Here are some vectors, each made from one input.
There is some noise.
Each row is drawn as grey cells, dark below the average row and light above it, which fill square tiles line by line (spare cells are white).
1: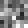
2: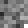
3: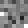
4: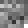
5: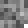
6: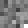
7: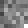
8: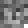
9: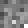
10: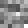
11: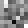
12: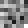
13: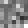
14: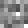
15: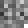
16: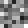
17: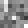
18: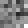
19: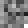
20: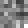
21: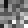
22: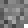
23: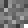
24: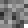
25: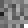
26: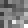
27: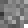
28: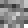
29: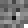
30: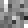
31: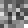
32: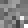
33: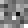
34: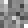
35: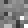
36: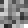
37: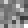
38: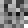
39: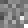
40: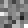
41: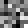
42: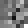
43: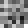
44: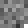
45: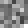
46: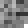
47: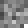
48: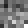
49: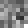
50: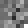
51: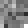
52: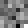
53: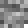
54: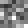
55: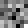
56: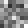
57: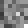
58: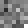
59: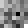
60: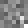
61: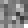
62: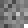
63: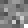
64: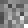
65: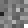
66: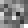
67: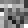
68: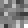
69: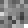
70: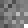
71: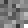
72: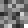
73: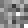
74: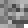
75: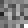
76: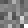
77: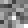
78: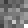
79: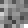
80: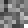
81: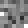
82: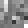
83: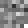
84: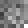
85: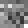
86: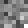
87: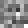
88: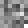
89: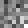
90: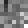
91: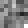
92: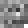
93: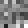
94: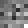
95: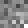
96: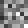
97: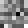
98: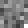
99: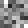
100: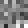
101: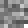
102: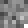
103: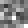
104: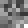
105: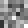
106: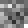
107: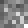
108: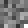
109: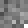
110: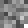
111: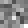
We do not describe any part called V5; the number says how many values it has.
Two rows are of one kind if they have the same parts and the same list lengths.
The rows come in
2 kinds.
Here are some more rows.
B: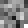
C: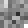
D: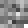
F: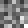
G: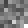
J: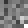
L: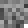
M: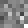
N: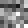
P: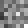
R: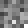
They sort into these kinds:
B, F, G, J, L, M, P, R
C, D, N

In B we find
a node of a 7-node tree and a node of an 8-node tree.
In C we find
a node of an 8-node tree and a value of V5.
